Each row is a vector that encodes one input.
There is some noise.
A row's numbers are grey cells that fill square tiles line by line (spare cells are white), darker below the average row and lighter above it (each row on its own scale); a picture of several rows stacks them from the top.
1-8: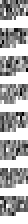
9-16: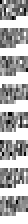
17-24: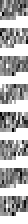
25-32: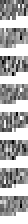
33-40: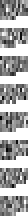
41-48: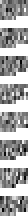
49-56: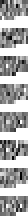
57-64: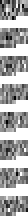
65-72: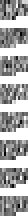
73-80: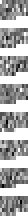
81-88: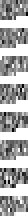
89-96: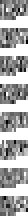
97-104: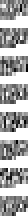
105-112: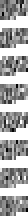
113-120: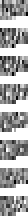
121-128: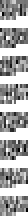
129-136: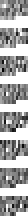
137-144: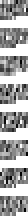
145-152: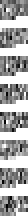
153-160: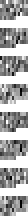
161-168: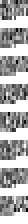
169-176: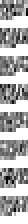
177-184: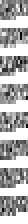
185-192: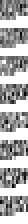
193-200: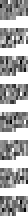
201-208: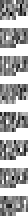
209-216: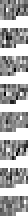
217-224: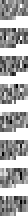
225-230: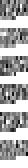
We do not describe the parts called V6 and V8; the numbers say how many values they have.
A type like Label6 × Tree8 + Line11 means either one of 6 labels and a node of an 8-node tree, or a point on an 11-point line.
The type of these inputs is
Bool × (Line7 + V8) + Line4 × V6.
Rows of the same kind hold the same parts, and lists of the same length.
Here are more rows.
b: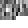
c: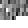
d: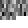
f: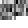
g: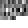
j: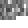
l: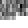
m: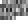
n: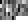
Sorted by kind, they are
b, c, g, n
d, l
f, j, m

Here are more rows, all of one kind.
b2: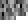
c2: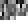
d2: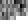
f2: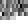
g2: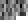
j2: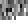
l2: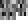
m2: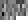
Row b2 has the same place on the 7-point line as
g2 and l2.
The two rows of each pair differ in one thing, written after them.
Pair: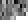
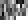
the place on the 7-point line
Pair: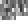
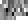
the true/false value
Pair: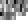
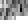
the place on the 7-point line
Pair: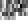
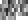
the place on the 7-point line
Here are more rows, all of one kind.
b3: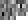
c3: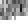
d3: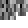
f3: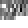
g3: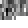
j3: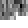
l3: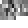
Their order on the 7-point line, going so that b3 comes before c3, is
b3, d3, j3, f3, c3, l3, g3.
